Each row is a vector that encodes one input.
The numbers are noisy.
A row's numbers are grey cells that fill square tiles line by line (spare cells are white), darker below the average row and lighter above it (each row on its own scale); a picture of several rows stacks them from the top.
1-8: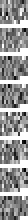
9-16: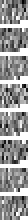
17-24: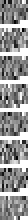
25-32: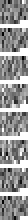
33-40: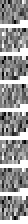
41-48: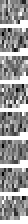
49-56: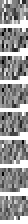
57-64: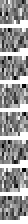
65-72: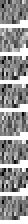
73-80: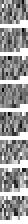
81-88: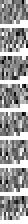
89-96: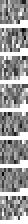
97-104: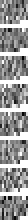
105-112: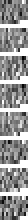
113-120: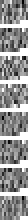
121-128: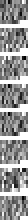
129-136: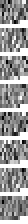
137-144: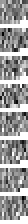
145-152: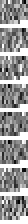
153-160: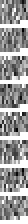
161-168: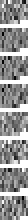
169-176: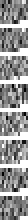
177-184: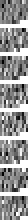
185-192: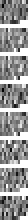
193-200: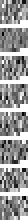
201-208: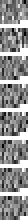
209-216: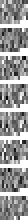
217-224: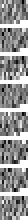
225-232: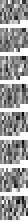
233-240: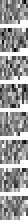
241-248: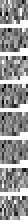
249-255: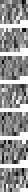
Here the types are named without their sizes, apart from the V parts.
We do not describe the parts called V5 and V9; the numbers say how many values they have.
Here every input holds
either a value of V5 and a value of V9, or a list of points on a line.
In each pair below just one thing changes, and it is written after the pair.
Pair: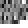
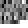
the value of V9
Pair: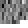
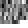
the value of V5
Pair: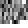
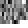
the value of V9
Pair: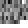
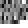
the value of V5
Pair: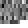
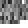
the value of V5
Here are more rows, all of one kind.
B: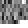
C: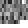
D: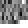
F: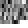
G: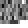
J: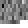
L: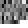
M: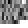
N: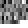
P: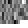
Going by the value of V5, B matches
D, G, M and P.
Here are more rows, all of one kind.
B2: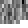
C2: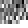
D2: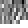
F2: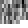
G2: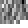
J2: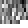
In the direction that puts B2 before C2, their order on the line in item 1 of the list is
J2, D2, G2, B2, F2, C2.
